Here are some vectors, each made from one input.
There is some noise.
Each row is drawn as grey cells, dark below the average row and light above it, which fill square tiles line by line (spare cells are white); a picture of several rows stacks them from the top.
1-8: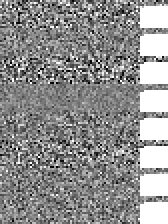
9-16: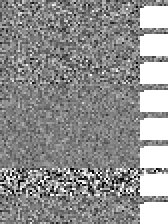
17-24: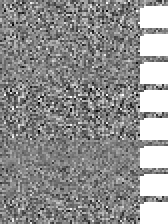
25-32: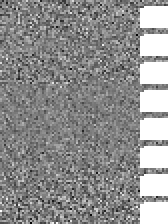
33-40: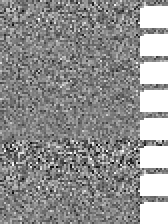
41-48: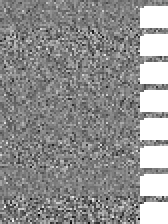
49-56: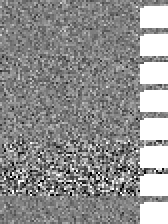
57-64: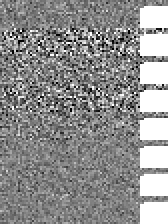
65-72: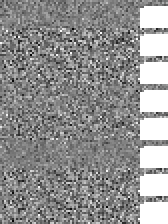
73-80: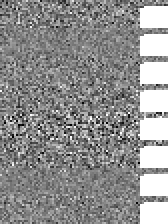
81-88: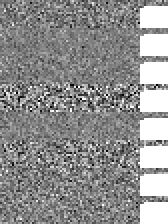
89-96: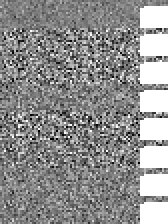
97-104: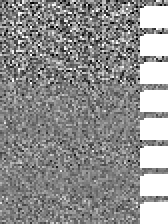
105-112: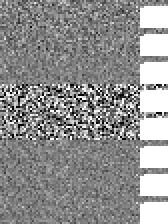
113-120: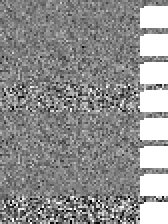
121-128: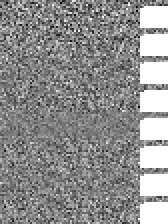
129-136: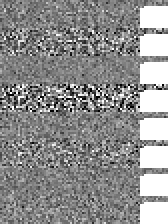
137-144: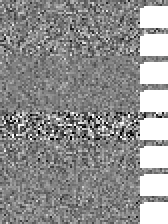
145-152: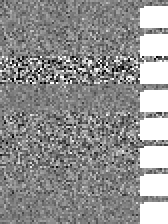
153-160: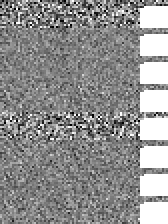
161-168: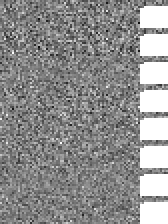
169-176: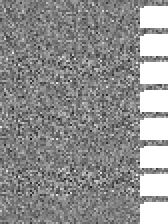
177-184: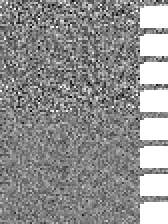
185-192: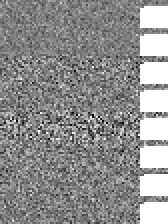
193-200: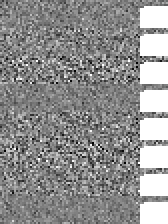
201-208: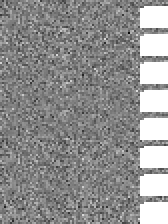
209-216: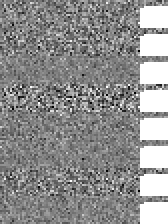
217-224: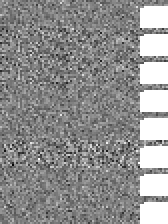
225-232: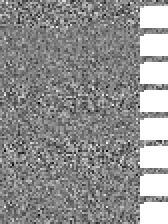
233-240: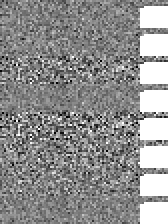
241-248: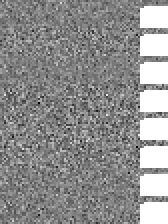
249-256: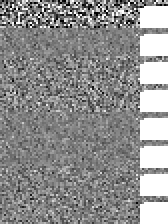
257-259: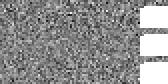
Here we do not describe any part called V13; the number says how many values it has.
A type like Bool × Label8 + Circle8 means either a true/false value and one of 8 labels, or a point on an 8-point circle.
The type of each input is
Circle10 + Tree7 + V13.
